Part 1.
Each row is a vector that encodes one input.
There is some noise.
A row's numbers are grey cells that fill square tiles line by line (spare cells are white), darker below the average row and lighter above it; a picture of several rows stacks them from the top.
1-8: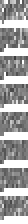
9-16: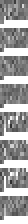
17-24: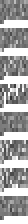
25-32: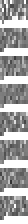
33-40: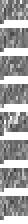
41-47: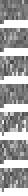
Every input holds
three true/false values.
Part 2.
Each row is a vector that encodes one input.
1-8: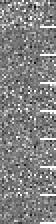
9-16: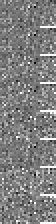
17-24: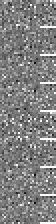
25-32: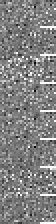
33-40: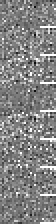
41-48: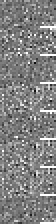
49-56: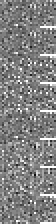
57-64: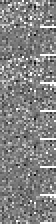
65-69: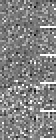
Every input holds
a point on a 9-point line.
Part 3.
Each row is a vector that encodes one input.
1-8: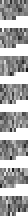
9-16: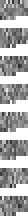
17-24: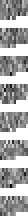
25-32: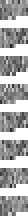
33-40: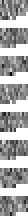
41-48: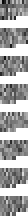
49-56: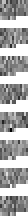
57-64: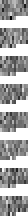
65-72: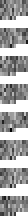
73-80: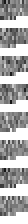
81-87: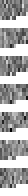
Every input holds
a point on an 11-point circle.
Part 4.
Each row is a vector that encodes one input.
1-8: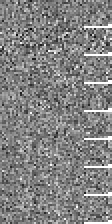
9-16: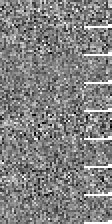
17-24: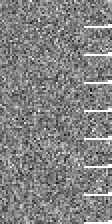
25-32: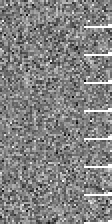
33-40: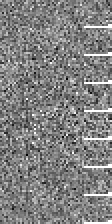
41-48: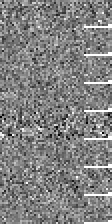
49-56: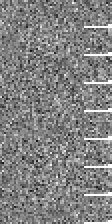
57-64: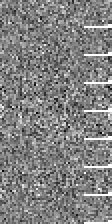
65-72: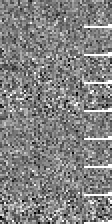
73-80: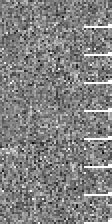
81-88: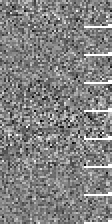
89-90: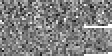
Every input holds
a point on a 17-point circle.
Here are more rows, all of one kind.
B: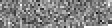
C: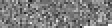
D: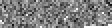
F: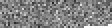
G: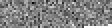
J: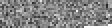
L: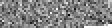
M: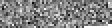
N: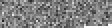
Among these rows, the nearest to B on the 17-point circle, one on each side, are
L and N.
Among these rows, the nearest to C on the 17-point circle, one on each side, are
D and N.
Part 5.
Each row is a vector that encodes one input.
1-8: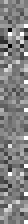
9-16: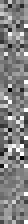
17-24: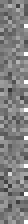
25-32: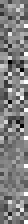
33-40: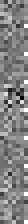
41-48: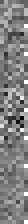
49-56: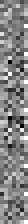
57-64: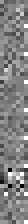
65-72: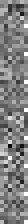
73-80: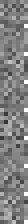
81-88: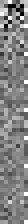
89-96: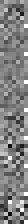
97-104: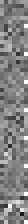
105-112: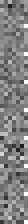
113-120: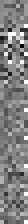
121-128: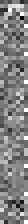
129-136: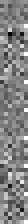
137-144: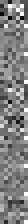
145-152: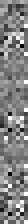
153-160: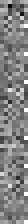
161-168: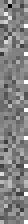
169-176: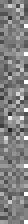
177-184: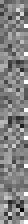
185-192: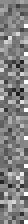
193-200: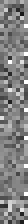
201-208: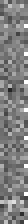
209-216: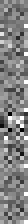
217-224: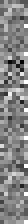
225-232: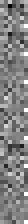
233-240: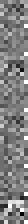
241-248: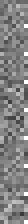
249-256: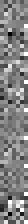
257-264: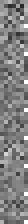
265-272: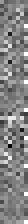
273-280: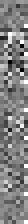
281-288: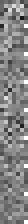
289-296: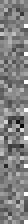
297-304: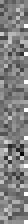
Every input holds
four true/false values.
